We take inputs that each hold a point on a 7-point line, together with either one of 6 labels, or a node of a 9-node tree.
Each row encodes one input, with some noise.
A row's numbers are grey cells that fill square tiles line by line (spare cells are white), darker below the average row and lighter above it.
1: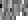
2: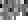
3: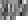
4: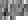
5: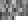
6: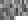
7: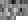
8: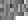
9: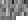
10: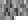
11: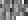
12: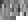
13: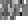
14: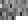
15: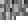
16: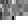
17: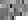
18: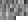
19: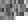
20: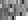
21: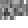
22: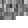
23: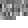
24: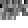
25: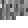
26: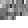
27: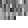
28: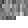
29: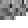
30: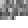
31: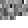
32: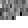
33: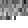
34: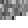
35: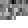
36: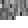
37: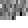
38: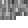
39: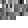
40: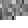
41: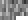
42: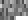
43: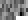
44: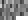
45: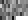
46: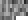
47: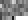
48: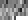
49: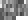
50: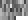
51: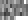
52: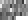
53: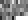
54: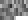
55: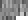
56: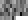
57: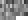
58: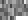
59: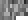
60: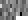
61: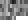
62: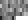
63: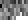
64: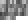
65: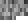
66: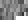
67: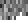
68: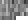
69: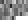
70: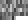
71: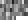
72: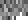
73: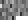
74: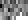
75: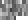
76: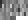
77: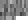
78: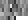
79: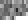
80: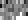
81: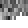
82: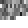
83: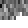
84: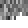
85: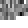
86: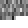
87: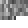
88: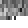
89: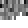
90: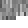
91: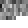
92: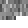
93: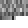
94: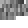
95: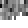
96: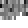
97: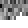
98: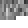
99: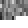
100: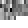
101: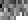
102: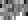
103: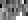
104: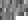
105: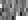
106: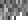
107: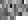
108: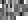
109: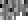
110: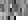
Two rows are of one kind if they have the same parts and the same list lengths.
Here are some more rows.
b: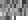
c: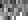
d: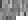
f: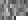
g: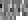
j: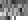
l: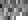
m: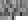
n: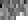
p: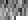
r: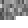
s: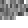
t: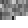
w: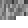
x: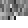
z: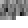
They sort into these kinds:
b, c, d, f, g, j, l, n, p, w, x
m, r, s, t, z

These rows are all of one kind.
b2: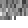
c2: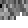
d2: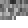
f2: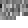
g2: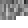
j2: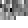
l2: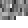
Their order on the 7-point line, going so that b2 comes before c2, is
j2, f2, g2, b2, l2, c2, d2.
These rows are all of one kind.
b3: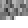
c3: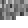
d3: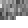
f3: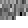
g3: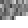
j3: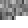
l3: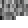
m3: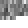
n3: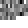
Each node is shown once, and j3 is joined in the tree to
g3 and l3.
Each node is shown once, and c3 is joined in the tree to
f3 and g3.
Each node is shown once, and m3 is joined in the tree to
g3 and n3.
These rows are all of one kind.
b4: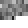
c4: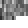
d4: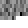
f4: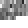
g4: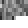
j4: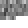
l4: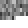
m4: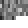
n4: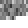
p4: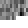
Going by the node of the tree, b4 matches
c4, g4 and l4.
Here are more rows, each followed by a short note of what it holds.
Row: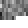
a point on a 7-point line and a node of a 9-node tree
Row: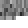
a point on a 7-point line and a node of a 9-node tree
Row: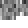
one of 6 labels and a point on a 7-point line
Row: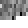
a point on a 7-point line and a node of a 9-node tree
